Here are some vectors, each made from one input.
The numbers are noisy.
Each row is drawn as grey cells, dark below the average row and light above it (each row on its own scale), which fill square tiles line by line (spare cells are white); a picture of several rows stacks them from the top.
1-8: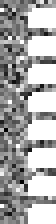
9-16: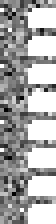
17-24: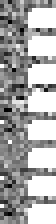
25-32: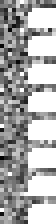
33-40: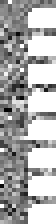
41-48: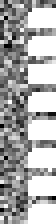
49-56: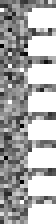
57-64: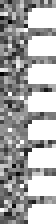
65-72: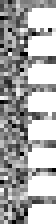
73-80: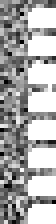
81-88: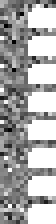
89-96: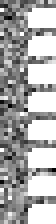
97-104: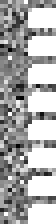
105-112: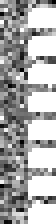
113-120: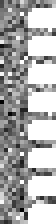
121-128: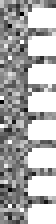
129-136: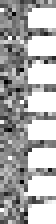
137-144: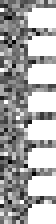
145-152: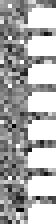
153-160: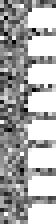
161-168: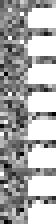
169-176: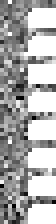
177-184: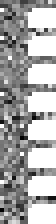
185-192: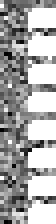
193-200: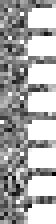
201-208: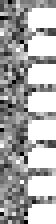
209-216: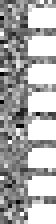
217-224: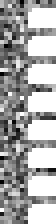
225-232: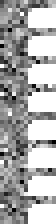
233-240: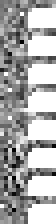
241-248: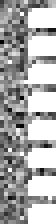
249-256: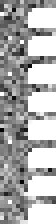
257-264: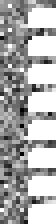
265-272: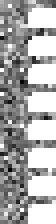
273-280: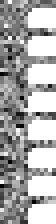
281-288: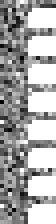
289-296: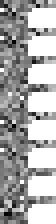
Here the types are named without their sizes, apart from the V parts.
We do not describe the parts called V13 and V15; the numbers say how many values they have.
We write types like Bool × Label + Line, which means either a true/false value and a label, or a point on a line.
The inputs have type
Bool × (Tree + Unit) × V13 + V15.
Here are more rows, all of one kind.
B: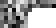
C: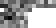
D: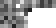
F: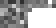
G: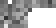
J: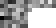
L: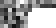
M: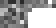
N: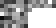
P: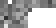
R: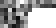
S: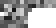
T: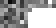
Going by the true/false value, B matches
F, M, N and S.
